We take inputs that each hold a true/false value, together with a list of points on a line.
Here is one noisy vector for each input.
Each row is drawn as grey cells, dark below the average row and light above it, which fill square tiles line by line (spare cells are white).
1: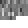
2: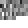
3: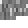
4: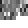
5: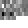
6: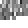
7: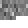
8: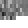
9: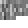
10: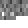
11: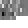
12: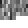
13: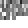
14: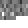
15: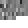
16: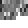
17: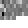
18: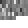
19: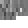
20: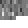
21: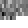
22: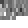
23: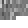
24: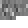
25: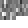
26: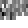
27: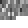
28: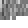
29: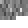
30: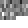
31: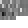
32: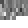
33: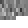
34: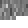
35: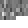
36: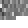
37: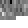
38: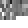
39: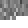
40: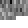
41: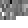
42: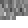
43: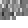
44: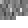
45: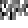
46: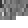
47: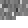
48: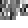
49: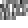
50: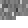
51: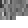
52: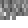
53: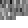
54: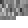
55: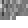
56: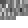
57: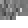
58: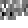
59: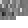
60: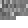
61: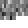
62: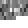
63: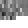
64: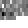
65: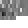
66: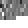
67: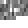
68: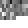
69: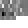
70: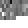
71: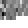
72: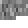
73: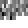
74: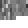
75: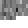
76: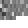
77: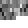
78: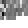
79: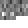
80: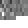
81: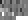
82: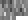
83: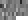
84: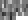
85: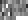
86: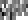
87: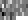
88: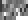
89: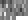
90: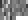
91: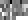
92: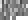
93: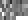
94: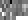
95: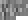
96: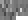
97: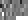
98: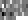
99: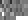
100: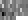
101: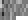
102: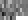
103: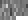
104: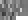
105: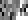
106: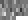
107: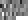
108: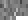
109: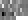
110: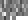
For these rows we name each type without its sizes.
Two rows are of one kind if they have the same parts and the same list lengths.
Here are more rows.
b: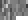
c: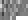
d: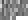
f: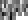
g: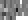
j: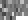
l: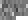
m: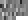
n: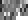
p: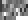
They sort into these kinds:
b, f, m
c, d, g, j, l
n, p

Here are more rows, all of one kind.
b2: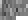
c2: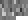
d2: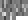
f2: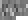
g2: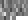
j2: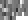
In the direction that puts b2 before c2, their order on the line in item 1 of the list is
j2, f2, b2, c2, d2, g2.
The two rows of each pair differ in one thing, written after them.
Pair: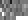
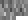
the place on the line in item 1 of the list
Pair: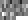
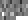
the place on the line in item 2 of the list
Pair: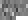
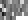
the place on the line in item 1 of the list
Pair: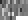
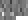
the place on the line in item 2 of the list
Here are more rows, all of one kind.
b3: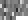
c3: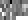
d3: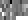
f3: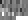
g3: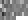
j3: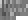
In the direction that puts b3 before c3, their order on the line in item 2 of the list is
b3, f3, g3, j3, d3, c3.
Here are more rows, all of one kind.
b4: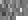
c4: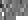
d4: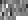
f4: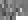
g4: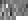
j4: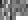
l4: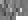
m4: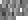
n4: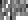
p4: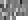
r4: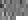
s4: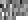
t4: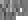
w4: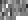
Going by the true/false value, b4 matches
f4, l4, m4 and t4.
